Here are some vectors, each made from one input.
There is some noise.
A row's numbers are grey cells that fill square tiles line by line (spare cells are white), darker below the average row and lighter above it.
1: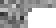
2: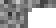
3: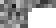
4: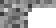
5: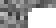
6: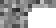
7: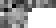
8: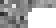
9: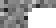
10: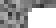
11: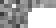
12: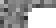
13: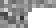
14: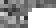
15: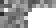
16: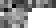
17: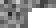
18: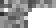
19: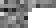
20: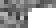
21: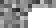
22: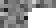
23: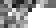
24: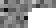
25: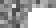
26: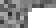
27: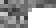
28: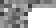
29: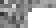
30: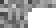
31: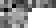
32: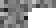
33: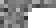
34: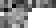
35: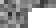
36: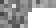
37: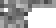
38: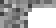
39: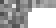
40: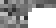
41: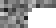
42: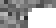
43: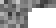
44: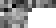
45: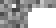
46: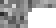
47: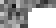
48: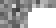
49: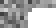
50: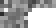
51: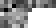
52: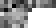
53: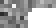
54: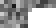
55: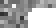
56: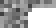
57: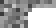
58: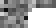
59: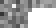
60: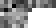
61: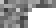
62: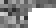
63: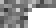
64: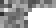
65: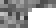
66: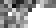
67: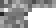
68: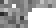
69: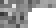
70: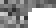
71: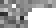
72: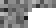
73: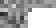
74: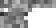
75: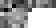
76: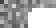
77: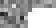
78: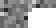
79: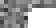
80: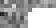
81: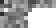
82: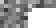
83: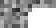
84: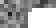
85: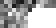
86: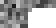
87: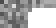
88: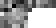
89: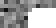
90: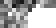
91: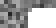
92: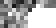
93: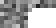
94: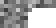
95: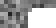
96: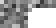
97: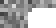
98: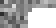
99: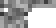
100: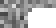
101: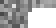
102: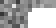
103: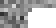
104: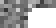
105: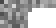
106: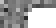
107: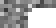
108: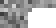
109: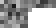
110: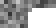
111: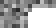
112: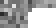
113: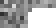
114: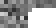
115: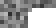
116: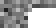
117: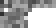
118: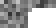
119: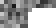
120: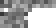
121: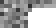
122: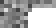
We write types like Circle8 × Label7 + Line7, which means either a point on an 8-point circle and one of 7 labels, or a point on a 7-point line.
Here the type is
Bool × List2(Line5).
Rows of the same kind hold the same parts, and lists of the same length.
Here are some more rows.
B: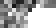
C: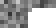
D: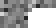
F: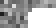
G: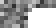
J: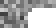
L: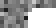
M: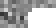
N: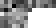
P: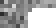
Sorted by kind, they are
B, N
C
D, F, G, J, L, M, P

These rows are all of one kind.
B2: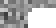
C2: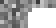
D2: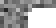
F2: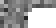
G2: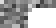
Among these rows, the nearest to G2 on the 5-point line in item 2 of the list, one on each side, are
C2 and F2.
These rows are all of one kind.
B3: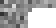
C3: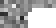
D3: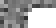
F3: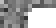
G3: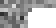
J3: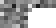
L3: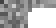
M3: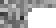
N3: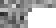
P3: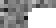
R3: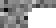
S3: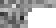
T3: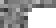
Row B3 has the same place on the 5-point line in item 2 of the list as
G3, N3 and S3.
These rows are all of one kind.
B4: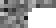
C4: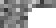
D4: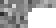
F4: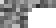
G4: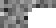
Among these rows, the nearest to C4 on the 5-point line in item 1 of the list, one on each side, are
D4 and F4.
